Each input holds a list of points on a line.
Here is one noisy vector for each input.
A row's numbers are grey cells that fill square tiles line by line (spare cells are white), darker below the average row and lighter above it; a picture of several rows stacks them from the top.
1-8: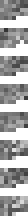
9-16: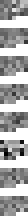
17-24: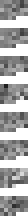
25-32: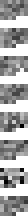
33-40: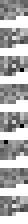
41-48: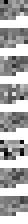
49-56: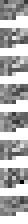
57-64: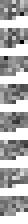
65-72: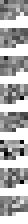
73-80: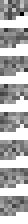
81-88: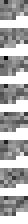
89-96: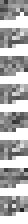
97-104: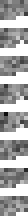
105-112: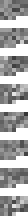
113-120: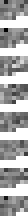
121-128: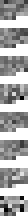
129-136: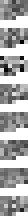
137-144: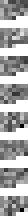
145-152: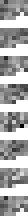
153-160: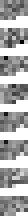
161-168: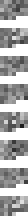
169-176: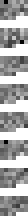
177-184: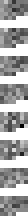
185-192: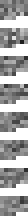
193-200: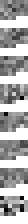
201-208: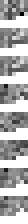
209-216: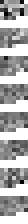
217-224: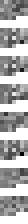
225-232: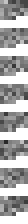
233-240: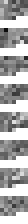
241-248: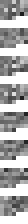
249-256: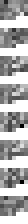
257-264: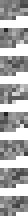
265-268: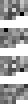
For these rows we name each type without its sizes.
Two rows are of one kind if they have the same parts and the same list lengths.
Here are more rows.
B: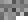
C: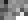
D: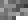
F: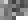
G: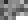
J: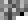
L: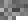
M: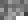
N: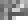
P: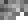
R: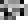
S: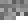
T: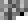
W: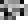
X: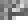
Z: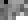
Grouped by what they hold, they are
B, D, F, L, M, S
C, G, P, Z
J, N, T, X
R, W

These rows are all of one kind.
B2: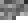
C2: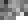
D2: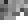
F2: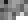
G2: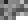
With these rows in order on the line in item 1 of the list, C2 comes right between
D2 and F2.
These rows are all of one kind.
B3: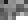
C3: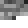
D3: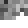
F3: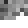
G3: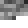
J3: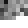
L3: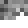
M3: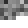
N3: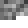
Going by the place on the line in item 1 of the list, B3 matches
M3 and N3.
